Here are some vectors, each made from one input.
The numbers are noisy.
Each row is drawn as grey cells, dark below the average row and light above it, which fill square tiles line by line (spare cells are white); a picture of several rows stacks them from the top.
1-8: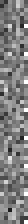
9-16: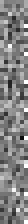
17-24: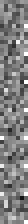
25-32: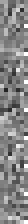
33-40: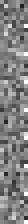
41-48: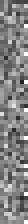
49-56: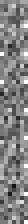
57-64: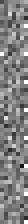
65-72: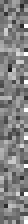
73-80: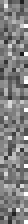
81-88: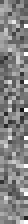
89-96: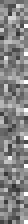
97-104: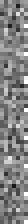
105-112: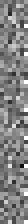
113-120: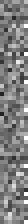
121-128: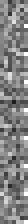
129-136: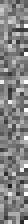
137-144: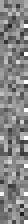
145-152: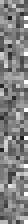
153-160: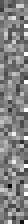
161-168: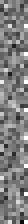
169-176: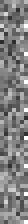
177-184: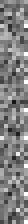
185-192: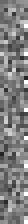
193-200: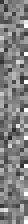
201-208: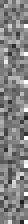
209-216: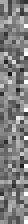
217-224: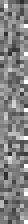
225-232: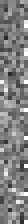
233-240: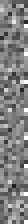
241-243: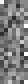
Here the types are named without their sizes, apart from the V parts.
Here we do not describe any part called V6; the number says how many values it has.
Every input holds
either three true/false values and a value of V6, or a list of points on a line.
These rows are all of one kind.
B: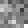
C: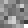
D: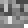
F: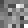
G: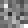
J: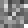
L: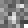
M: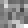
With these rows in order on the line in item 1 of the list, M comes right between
B and G.
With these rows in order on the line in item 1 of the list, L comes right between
C and F.
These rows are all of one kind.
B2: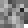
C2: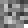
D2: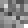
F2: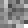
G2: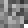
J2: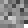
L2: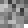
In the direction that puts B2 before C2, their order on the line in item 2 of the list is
L2, B2, G2, C2, D2, J2, F2.
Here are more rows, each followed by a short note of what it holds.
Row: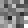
the empty list
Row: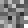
the empty list
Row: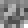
three true/false values and a value of V6
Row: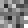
the empty list
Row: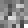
a list of two items
